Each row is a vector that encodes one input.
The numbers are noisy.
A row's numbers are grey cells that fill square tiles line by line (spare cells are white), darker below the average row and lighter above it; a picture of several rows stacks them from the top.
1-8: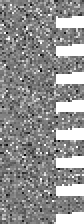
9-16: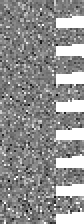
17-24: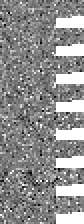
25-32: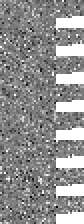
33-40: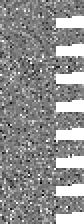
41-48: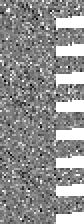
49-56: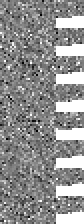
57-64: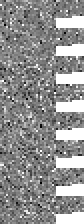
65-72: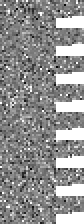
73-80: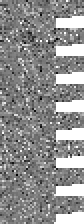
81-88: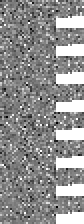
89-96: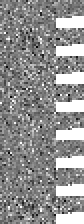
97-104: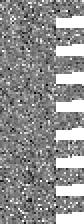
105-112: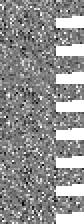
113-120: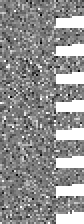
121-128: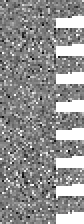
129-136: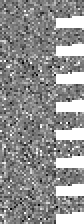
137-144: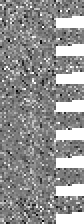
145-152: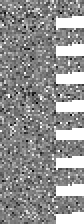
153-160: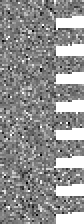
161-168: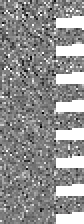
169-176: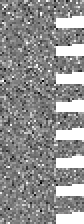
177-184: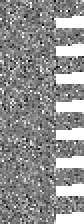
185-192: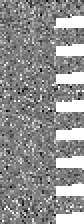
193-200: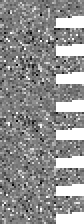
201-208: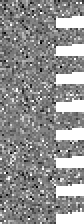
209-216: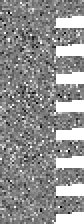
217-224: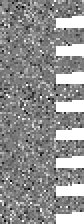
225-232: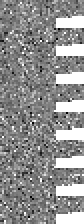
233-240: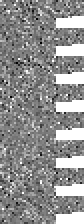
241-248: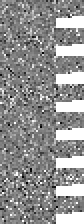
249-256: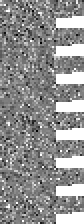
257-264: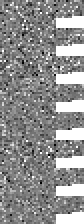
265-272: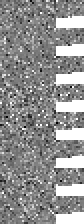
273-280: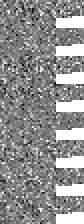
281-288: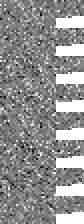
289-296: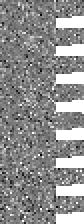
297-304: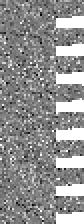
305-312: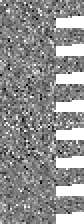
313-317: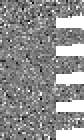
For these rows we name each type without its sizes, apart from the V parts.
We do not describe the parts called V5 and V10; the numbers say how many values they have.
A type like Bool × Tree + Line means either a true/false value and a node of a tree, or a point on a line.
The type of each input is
Bool × (Circle + V10) × Line × V5.
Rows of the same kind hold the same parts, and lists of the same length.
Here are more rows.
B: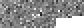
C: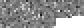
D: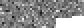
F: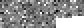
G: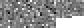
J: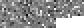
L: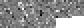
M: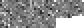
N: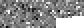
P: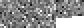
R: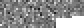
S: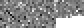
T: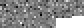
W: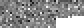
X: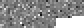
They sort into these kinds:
B, C, D, G, L, M, R, S, T, X
F, J, N, P, W

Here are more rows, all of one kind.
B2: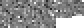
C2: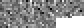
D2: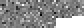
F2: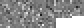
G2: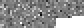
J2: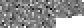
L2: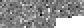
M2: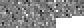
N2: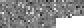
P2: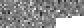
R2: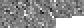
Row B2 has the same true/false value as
D2, J2 and L2.
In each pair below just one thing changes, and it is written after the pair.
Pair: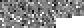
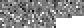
the place on the line
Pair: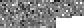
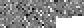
the value of V10
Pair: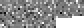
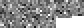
the place on the line
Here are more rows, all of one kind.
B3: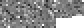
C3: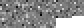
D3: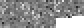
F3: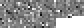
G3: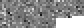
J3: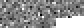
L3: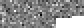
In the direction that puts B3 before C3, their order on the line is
F3, B3, G3, L3, C3, D3, J3.
